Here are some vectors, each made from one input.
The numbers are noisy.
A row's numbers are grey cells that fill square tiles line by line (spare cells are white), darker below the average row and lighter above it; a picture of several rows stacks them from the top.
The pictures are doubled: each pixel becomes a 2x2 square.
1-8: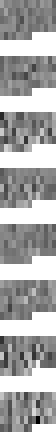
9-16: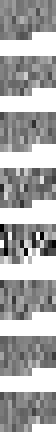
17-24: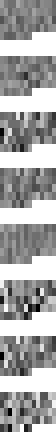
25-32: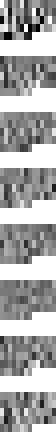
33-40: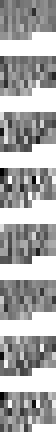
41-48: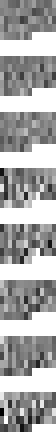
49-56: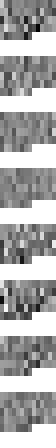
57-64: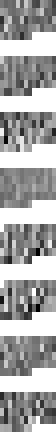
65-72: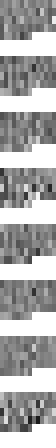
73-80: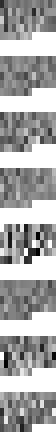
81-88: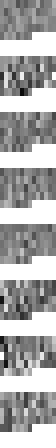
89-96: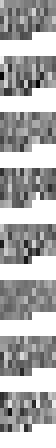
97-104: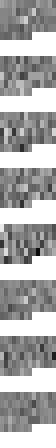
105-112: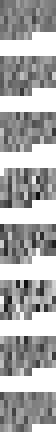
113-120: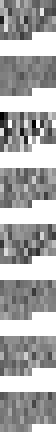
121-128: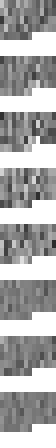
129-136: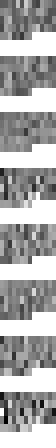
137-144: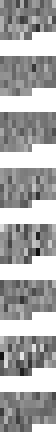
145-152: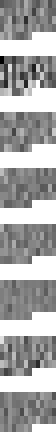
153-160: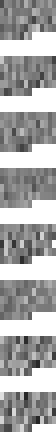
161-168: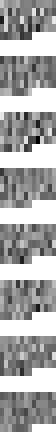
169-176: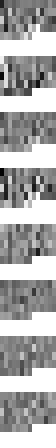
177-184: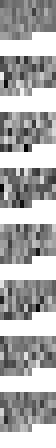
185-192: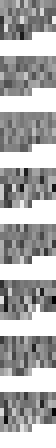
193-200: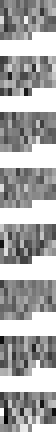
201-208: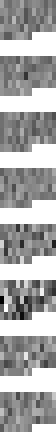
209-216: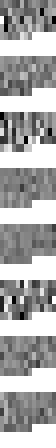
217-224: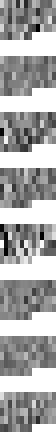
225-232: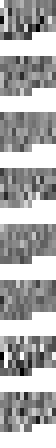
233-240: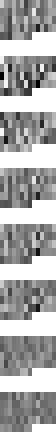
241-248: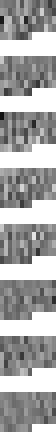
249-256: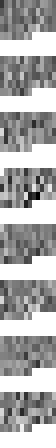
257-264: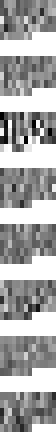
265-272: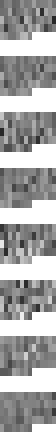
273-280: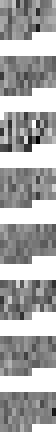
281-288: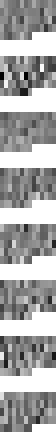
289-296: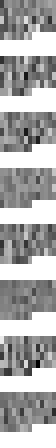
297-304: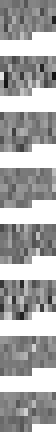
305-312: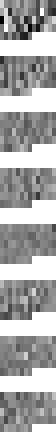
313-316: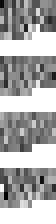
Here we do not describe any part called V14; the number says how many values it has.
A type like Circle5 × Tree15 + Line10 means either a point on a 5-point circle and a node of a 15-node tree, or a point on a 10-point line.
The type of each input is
List2(Bool × V14).
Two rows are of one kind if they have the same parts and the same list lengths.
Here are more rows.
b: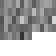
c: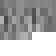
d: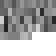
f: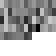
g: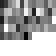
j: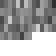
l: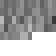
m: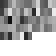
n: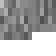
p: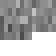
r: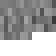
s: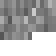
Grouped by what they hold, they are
b, p, s
c, d, f, j, l, n, r
g, m

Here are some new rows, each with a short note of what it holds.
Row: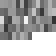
a list of one item
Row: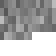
a list of one item
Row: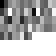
the empty list
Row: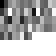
the empty list
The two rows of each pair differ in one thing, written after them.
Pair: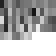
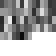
the value of V14 in item 1 of the list
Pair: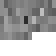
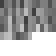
the value of V14 in item 1 of the list
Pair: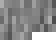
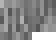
the value of V14 in item 1 of the list
